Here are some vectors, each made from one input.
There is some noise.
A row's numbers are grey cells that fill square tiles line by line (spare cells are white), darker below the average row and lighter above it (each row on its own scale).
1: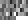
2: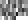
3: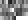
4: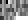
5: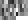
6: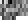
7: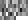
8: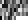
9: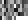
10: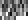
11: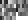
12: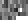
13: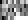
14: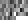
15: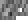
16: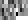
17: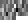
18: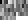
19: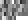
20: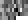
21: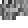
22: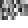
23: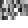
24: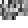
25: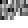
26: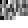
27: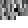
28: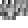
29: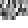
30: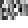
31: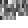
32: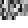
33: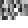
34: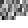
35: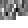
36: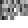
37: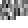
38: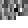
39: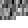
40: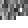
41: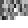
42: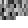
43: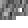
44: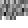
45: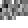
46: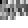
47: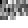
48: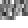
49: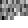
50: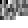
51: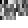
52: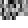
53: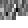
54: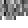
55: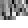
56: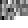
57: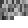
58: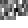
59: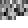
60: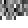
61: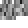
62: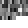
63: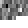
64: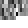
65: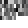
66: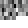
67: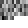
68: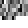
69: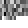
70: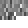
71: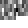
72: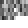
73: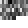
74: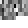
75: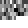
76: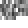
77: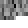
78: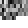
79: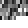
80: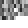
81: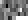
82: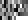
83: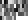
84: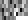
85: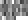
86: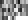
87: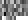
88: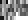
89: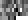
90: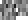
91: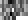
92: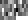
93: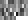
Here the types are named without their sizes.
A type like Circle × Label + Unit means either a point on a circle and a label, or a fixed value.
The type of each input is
(Circle + Unit) × Line.
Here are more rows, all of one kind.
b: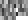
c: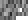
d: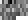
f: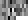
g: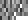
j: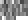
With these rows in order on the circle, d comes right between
c and j.
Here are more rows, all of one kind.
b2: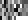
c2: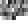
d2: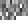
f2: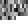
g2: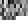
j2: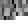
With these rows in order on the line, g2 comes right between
c2 and f2.
